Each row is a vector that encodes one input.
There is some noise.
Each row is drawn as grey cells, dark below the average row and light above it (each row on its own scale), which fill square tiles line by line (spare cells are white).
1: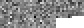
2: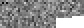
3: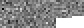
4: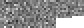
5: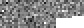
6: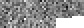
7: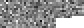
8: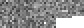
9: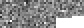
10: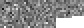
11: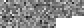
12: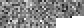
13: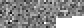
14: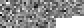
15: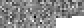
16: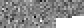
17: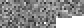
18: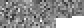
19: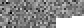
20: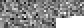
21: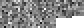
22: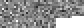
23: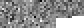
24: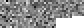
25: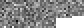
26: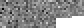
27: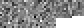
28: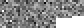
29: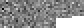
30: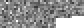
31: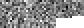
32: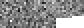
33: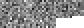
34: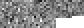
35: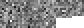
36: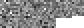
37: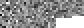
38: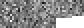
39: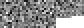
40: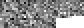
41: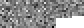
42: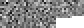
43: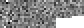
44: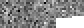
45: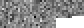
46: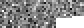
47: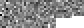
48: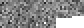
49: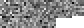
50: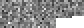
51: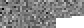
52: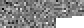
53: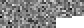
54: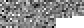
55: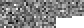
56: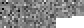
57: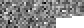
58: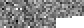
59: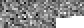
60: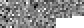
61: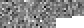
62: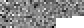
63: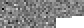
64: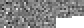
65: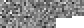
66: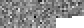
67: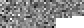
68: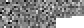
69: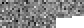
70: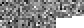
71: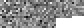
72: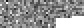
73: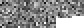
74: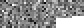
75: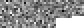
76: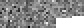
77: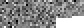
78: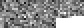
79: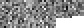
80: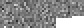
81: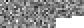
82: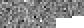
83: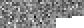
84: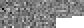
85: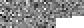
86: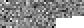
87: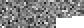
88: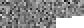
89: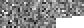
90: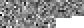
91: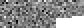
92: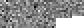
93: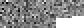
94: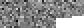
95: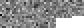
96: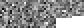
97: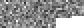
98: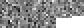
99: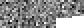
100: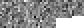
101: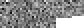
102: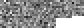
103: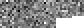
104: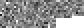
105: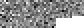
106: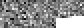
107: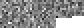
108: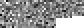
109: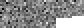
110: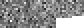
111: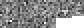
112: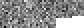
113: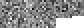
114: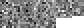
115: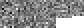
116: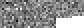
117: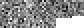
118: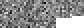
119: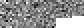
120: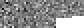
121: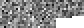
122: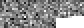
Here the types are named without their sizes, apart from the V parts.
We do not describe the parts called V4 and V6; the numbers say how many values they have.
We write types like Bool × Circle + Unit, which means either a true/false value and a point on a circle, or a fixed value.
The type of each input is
Bool × Circle + Unit + V4 × V6.
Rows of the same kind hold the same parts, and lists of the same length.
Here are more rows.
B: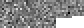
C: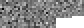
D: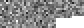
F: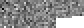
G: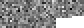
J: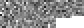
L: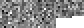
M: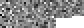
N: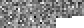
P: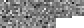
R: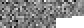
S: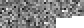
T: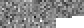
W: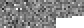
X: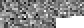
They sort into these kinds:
B, C, F, G, R, S, W
D, J, L, M, N, P, T
X

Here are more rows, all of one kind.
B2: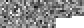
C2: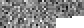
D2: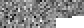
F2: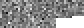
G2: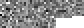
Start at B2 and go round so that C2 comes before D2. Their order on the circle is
B2, F2, C2, G2, D2.
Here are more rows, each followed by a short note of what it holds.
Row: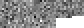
a point on a circle and a true/false value
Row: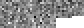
a point on a circle and a true/false value
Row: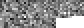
a fixed value
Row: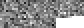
a fixed value
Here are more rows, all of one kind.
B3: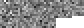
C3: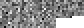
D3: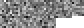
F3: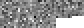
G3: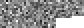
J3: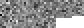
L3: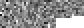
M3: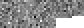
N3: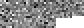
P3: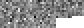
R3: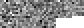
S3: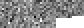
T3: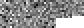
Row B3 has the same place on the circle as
C3, D3 and R3.
